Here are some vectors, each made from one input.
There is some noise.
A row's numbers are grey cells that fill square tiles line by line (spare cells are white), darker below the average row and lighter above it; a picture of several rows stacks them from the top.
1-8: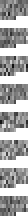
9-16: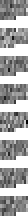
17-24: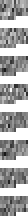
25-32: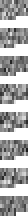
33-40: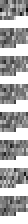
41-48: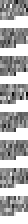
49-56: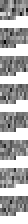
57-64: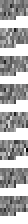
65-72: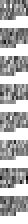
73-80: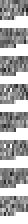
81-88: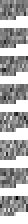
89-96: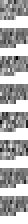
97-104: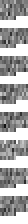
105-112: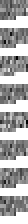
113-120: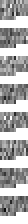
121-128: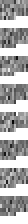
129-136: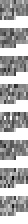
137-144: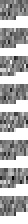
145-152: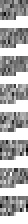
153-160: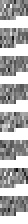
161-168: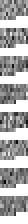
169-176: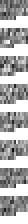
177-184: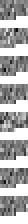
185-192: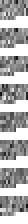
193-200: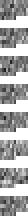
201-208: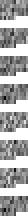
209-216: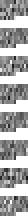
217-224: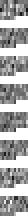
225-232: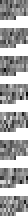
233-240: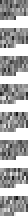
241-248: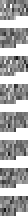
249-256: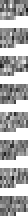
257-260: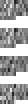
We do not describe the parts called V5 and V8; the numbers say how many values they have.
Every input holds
either a node of each of three 9-node trees, or a true/false value, a value of V5 and a value of V8.
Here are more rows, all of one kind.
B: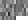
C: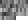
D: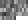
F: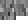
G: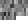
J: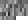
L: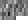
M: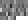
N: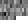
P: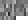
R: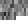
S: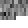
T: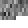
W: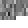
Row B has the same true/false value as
F, M, P and W.
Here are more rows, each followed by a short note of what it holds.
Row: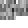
a node of each of three 9-node trees
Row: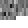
a true/false value, a value of V5 and a value of V8
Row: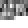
a node of each of three 9-node trees
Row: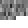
a true/false value, a value of V5 and a value of V8
